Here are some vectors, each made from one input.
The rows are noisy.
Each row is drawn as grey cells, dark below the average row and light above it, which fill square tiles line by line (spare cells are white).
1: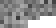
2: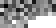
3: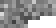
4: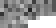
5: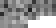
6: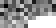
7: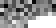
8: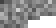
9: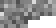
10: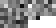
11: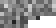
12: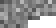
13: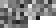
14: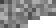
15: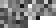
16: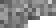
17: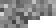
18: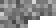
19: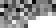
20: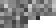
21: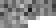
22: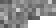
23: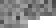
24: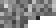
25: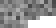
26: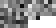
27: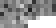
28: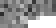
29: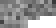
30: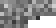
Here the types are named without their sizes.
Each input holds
a point on a line.
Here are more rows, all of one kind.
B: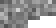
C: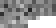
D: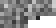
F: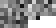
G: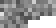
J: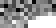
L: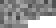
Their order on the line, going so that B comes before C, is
F, D, G, B, L, C, J.
